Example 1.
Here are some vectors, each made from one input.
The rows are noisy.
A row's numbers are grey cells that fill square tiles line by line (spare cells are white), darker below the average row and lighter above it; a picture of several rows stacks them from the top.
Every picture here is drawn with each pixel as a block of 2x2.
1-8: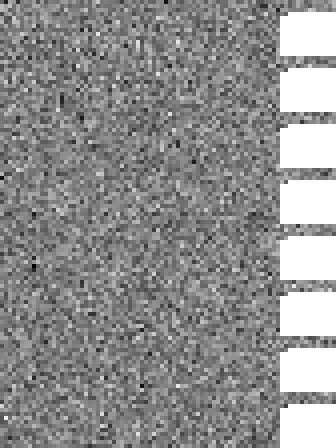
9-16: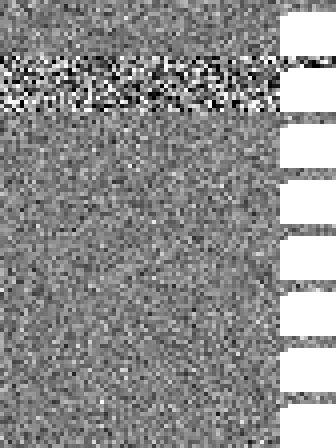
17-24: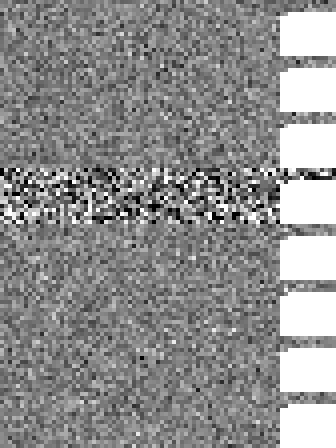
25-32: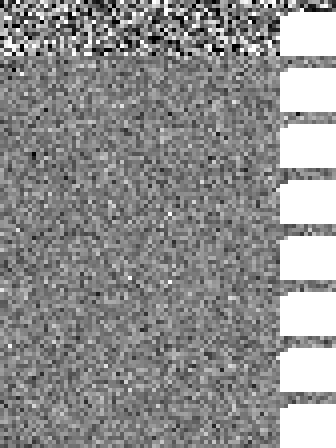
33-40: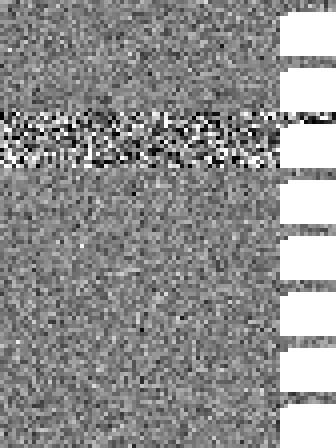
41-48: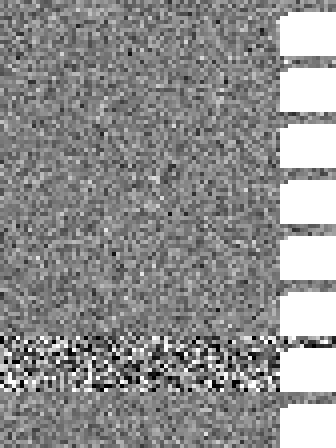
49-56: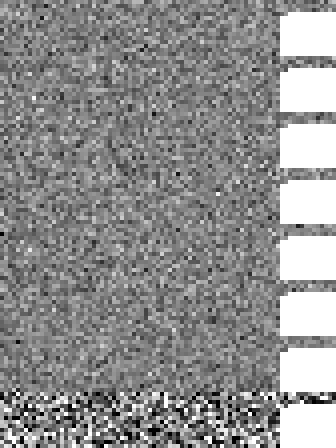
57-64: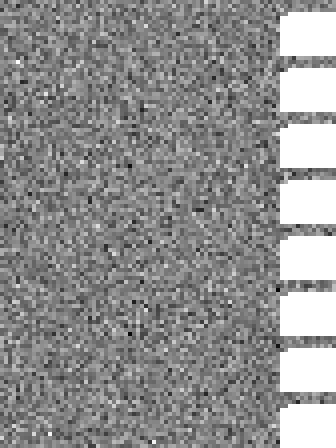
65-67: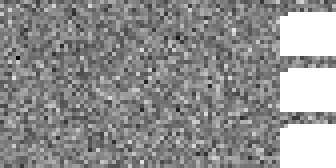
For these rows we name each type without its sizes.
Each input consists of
either a fixed value, or a node of a tree.
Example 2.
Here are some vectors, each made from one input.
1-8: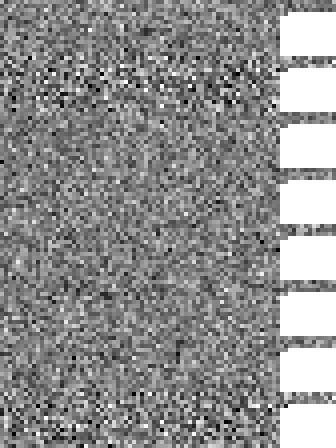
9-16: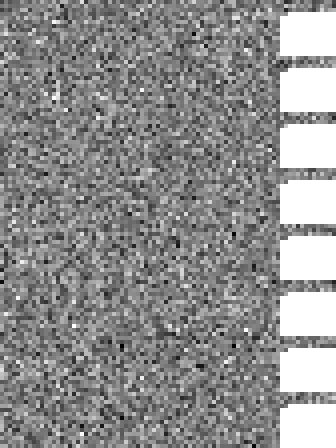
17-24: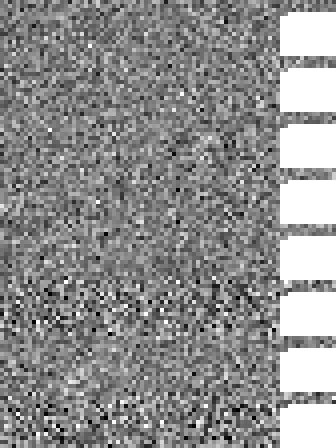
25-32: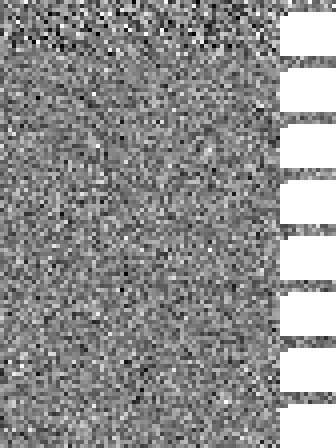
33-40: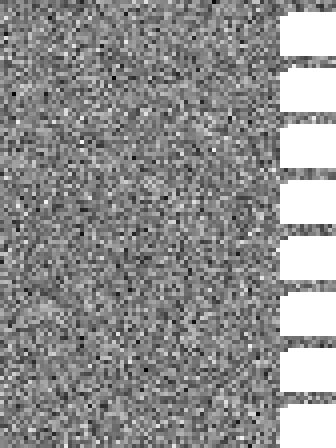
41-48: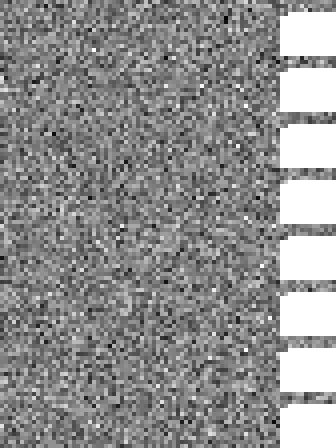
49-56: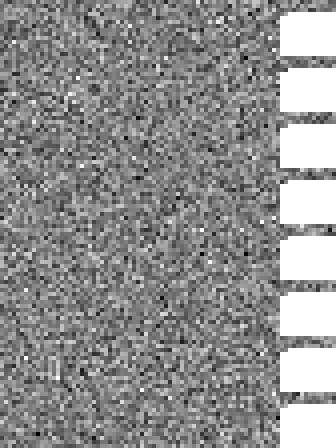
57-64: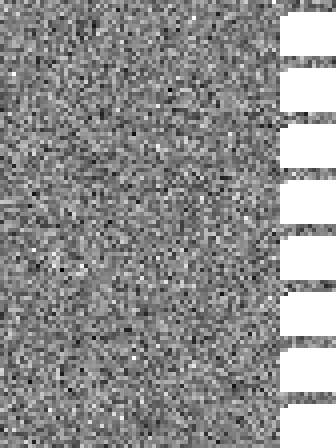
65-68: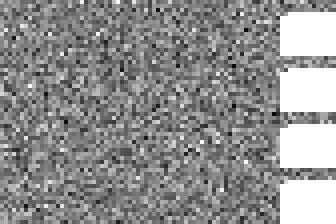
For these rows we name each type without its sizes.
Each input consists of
either a fixed value, or a node of a tree.
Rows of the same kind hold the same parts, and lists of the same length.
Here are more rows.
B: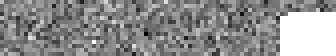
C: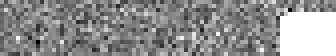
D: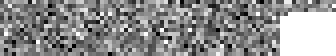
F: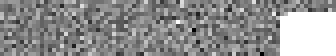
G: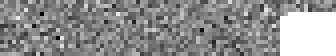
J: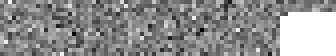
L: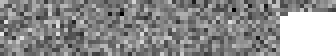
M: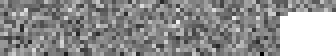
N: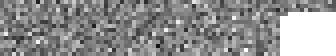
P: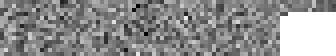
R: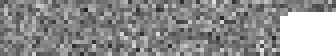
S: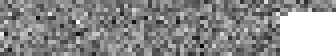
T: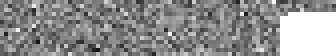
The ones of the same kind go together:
B, C, F, G, J, L, M, N, P, R, S, T
D

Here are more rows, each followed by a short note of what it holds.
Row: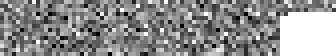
a fixed value
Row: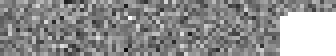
a node of a tree
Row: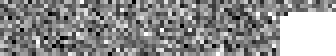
a fixed value
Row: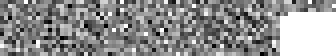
a fixed value
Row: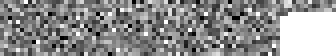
a fixed value
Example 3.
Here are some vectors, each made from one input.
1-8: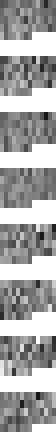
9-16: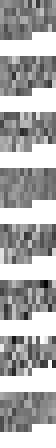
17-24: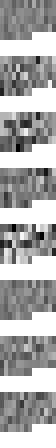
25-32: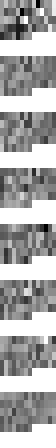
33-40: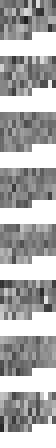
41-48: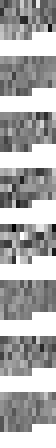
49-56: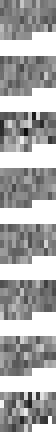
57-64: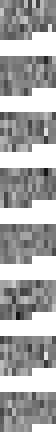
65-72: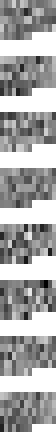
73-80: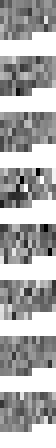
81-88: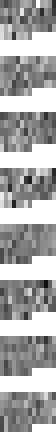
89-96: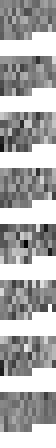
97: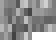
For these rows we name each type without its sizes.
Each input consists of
a label.
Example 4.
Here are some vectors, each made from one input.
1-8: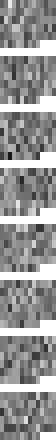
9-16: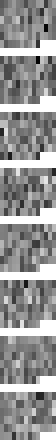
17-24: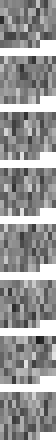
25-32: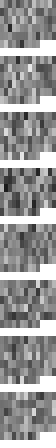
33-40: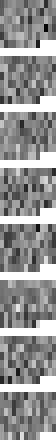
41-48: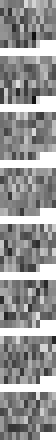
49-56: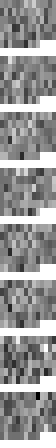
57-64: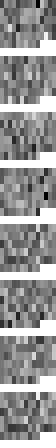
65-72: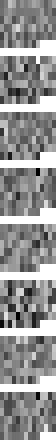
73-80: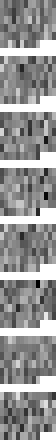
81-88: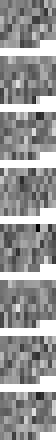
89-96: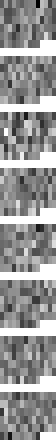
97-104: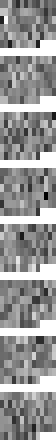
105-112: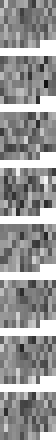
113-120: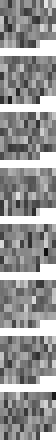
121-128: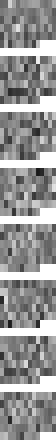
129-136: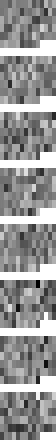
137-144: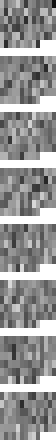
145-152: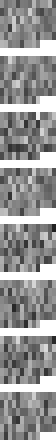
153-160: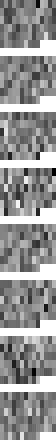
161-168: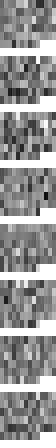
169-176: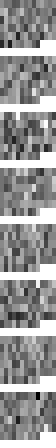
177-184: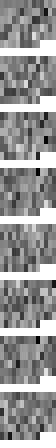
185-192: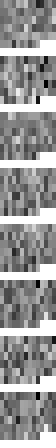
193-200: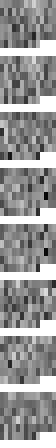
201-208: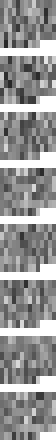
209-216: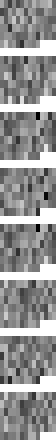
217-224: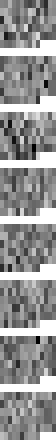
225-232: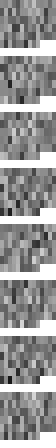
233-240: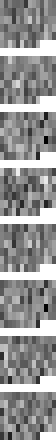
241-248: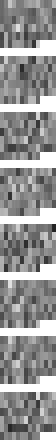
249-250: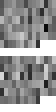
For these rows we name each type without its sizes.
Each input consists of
a label.
